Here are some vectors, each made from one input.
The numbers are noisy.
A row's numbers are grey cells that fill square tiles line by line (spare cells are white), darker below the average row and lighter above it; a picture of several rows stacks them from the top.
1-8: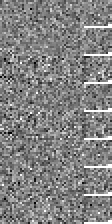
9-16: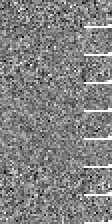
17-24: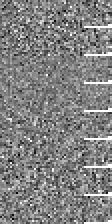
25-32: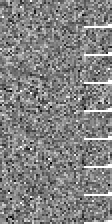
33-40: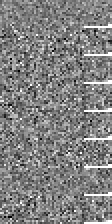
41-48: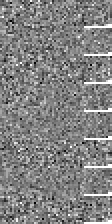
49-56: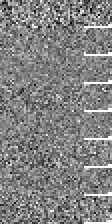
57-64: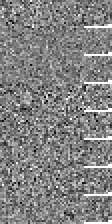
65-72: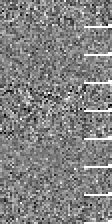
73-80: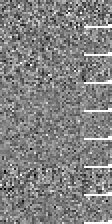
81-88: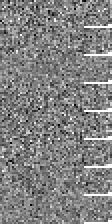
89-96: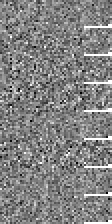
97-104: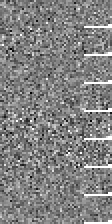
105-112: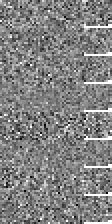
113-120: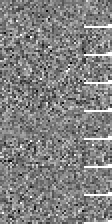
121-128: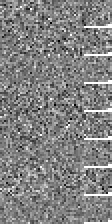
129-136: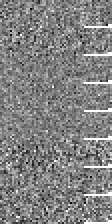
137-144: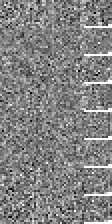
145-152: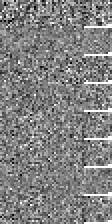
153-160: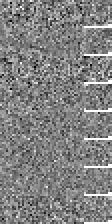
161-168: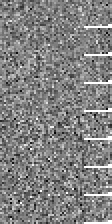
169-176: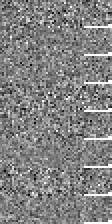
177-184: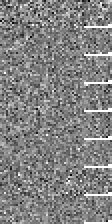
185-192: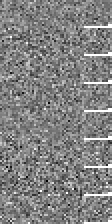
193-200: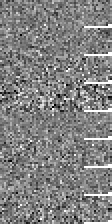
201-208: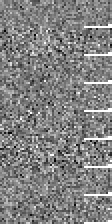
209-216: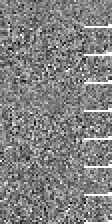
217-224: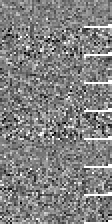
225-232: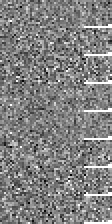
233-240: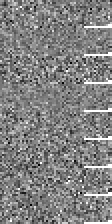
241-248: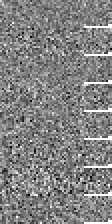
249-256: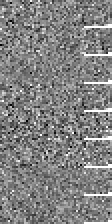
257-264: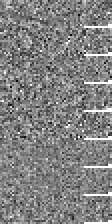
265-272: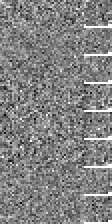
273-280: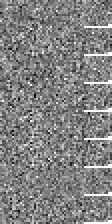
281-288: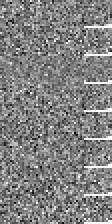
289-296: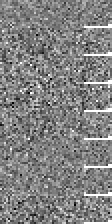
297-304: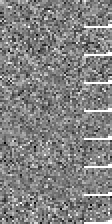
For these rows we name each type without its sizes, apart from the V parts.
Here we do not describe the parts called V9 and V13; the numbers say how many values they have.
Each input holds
either a point on a circle and a true/false value, or a label and a value of V13, or a value of V9.
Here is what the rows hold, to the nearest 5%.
About 15% of them hold a point on a circle and a true/false value. About 55% of them hold a label and a value of V13. The rest hold a value of V9.
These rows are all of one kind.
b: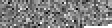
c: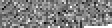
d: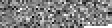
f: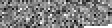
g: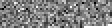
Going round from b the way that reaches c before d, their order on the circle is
b, c, g, d, f.
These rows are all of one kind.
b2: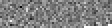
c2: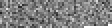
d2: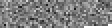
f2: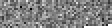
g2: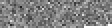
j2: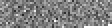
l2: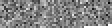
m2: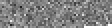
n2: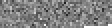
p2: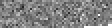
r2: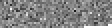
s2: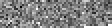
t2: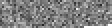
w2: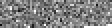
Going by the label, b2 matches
c2, d2 and s2.
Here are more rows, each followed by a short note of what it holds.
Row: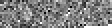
a point on a circle and a true/false value
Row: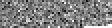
a point on a circle and a true/false value
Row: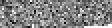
a value of V9
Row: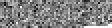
a value of V9
